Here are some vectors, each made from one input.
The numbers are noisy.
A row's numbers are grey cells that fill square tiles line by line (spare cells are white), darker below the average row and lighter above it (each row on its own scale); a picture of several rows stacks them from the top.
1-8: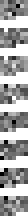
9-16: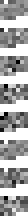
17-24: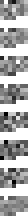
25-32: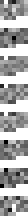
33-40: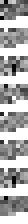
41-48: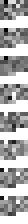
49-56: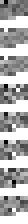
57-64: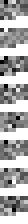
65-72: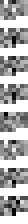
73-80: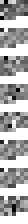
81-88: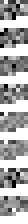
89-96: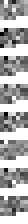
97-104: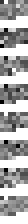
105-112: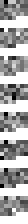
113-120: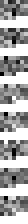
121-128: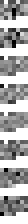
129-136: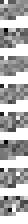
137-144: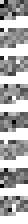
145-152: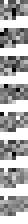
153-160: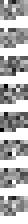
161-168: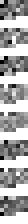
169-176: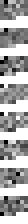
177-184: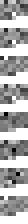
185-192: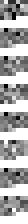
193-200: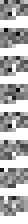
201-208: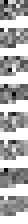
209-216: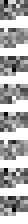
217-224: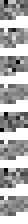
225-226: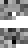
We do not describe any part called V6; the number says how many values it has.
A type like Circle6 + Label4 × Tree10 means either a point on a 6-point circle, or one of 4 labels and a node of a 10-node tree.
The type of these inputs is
Bool × (Line9 + V6).
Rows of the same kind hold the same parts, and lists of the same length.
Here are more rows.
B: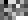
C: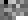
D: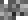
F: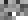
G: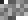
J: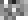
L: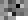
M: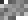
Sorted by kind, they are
B, C, F, G, J, M
D, L

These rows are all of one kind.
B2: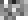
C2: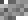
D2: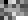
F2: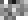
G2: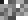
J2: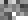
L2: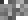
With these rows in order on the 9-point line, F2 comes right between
B2 and J2.
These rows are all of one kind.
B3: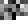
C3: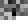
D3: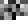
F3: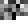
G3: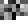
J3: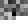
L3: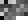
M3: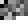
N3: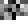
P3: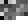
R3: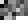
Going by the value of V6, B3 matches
D3, F3, G3 and N3.
